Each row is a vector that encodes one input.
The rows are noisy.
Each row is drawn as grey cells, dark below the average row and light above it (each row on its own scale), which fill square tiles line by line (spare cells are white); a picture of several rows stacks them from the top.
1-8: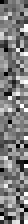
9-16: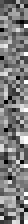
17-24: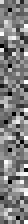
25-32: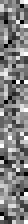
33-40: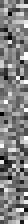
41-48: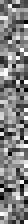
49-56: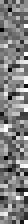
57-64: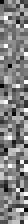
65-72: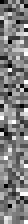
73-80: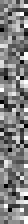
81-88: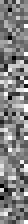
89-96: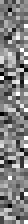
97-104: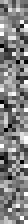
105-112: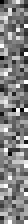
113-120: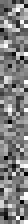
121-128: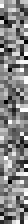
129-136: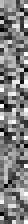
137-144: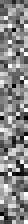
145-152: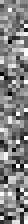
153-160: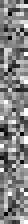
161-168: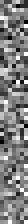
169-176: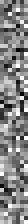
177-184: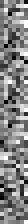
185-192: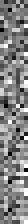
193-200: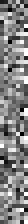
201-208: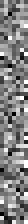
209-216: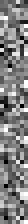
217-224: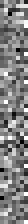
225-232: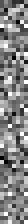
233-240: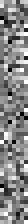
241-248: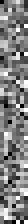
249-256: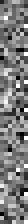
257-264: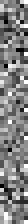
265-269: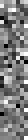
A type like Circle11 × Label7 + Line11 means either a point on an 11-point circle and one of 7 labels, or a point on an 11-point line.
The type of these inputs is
Line5 × Tree12 + Line9.
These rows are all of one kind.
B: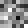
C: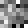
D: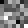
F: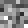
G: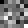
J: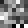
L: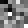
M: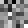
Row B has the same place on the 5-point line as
C and J.
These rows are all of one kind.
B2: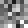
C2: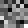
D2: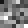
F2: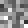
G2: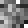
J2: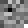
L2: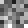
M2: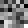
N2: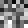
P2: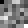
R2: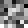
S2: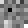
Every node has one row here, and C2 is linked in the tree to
G2.
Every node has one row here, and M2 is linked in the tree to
D2, G2 and N2.
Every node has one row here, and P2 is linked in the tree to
D2.
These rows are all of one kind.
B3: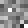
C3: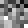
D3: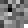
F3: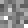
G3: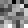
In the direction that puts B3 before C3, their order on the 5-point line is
B3, F3, C3, G3, D3.
